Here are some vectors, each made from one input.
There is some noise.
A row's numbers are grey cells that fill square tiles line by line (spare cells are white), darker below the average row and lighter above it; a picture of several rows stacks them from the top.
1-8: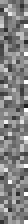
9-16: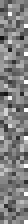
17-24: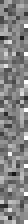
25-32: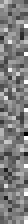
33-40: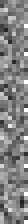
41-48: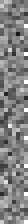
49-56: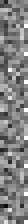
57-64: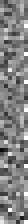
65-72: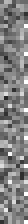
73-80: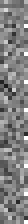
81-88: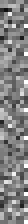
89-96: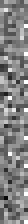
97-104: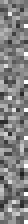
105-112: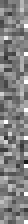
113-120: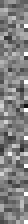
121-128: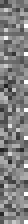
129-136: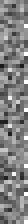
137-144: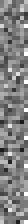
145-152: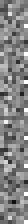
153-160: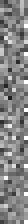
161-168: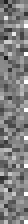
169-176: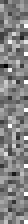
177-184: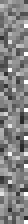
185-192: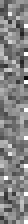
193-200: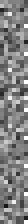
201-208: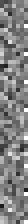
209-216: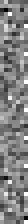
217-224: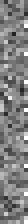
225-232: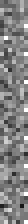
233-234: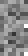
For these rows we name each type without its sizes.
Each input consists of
a point on each of two lines and a true/false value.
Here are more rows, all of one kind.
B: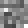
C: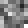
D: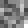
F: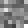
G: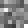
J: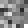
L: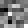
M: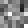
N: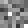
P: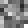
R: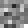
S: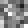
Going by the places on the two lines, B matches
C, F, G and P.
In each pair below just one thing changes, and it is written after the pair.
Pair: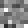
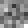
the place on one of the two lines
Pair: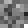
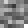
the place on one of the two lines
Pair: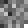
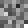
the place on one of the two lines
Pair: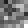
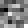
the true/false value
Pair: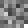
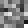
the true/false value
